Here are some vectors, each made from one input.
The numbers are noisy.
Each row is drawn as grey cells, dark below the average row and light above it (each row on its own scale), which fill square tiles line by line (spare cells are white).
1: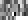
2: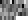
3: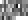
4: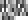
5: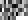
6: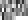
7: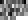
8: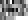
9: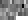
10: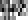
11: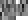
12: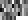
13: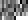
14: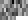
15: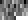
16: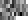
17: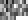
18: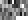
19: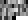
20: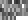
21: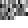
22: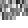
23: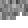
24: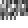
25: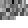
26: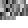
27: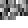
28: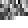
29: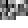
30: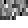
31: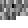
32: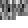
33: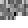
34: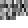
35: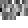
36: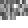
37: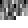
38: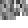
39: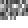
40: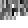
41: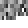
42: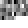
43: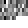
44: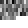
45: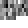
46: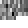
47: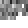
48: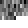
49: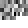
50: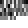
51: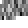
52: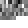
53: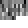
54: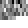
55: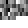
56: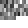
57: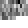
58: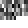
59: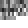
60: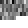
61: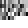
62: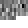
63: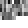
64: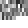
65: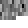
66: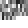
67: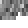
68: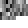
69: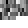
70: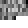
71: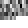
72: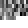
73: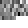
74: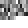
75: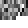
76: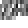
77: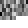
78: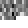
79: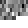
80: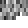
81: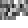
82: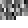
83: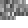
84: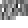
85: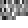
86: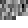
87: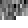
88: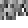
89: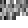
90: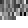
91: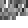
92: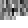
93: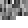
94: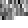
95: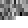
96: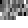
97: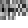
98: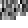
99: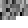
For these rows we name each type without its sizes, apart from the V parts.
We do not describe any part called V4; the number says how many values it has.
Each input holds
a label, together with either three true/false values, or a value of V4.
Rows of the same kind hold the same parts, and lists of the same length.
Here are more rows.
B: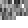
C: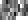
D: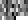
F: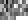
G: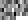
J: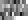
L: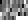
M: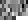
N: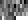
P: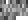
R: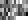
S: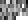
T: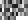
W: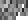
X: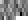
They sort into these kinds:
B, C, D, F, G, J, P, R, S, T, W, X
L, M, N

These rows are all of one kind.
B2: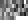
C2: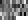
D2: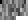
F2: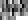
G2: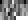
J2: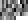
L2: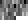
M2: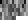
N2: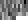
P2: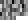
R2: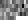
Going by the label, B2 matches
F2, J2 and R2.
